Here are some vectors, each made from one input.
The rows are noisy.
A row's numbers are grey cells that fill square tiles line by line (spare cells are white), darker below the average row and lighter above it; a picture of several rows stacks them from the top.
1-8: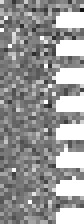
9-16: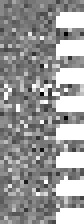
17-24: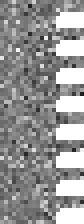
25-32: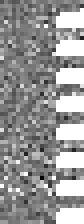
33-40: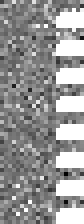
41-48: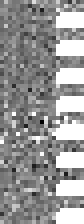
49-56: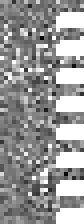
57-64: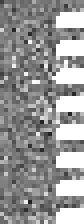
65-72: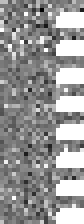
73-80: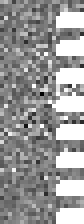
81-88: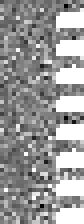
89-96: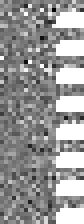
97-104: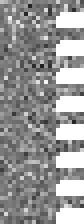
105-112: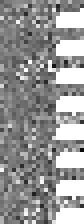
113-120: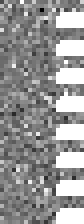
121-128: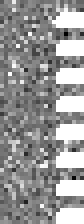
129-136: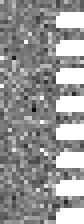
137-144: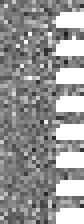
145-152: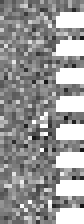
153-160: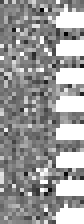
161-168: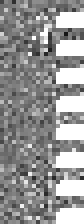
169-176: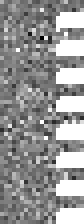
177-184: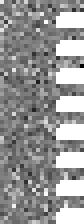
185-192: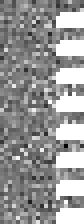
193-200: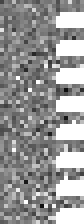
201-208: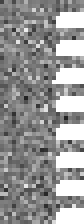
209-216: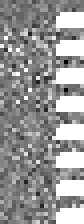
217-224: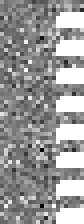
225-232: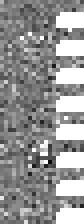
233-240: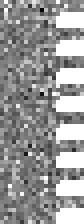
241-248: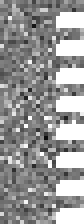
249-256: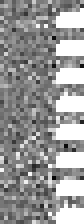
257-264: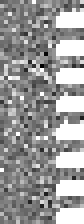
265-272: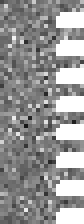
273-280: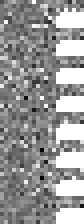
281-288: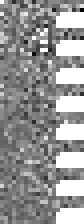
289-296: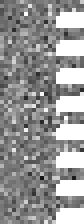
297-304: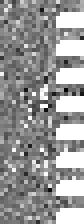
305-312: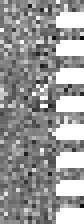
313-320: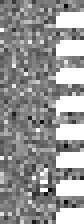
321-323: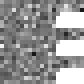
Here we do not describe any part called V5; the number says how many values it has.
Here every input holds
a list of up to two items, each a true/false value and a value of V5.
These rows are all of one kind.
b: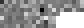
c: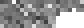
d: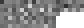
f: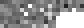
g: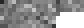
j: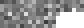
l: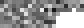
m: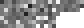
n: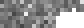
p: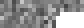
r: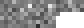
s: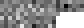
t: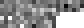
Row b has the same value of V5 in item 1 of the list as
g and r.
